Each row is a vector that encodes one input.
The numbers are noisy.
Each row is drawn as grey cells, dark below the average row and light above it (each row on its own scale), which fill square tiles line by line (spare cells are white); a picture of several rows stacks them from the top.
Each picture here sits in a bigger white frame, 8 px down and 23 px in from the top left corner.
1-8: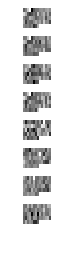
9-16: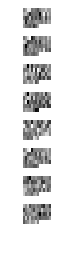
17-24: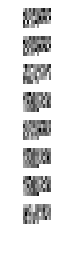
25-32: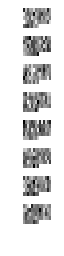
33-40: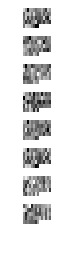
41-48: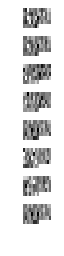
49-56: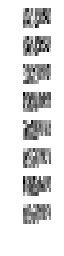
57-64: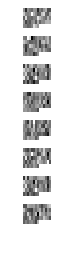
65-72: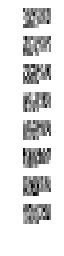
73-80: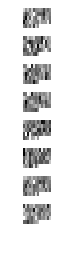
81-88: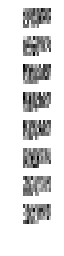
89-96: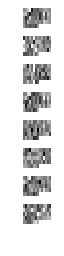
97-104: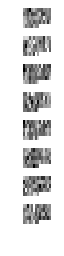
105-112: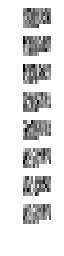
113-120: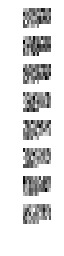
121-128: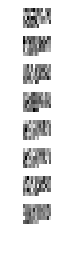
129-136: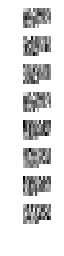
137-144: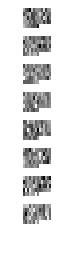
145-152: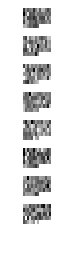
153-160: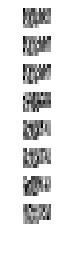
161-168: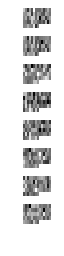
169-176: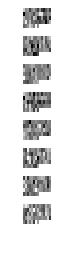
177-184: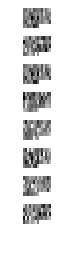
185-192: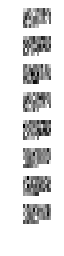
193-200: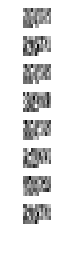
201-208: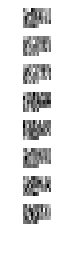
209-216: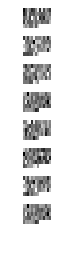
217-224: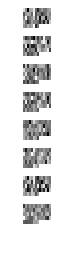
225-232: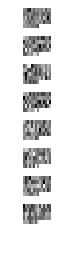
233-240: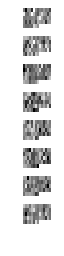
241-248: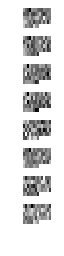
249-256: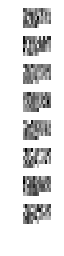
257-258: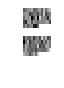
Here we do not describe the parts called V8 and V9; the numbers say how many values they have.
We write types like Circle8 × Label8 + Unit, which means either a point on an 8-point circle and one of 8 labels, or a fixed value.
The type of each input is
((Bool × Bool × Bool × Bool + Line7) × V8 + Tree7) × V9.
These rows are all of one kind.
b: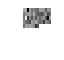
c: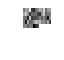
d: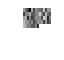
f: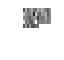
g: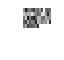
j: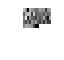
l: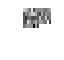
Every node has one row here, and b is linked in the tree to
c.
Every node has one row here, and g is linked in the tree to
d and j.
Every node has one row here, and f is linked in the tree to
l.
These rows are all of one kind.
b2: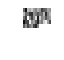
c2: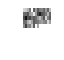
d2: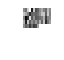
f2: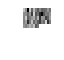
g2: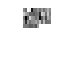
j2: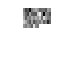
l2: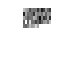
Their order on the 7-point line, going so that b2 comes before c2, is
b2, f2, c2, j2, g2, d2, l2.
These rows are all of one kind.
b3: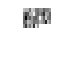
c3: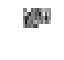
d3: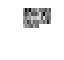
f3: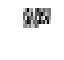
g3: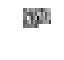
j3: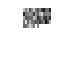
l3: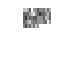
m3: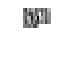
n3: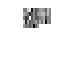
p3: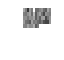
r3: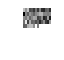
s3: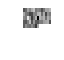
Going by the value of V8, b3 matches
j3, m3, n3 and p3.
